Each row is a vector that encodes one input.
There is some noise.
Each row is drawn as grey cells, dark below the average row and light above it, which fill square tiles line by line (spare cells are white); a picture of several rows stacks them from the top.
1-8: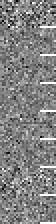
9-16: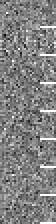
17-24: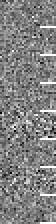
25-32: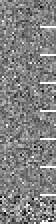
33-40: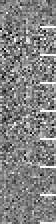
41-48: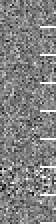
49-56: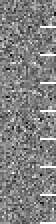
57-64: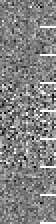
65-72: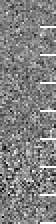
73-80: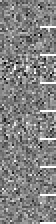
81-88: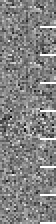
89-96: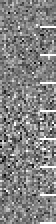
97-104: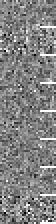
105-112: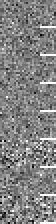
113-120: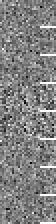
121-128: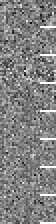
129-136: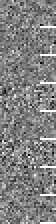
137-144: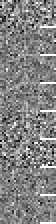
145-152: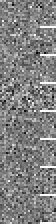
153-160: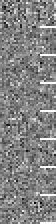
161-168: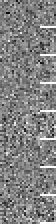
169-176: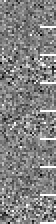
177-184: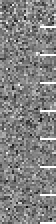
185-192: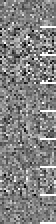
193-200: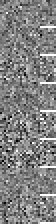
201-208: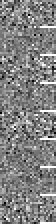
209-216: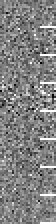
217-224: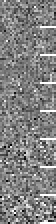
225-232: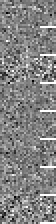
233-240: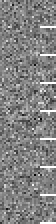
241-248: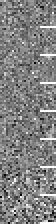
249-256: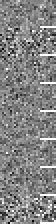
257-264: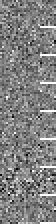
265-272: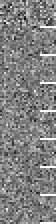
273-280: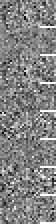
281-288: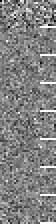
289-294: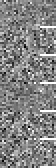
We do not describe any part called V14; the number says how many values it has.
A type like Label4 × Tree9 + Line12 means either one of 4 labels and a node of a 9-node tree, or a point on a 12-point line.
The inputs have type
Label5 × (Line9 + V14) + Line3 × Line5 + Tree8.
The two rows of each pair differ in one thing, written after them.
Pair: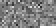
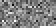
the label
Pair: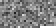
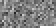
the label
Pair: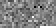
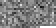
the value of V14
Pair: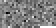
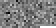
the label
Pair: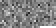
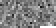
the label
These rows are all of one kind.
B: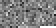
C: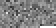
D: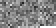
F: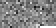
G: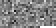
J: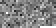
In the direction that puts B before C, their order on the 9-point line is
B, C, D, J, F, G.
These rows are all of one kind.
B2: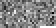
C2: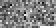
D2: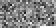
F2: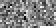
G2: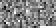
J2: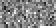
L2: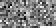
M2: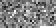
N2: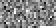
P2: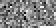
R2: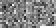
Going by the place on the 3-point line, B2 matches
C2, D2, M2 and R2.
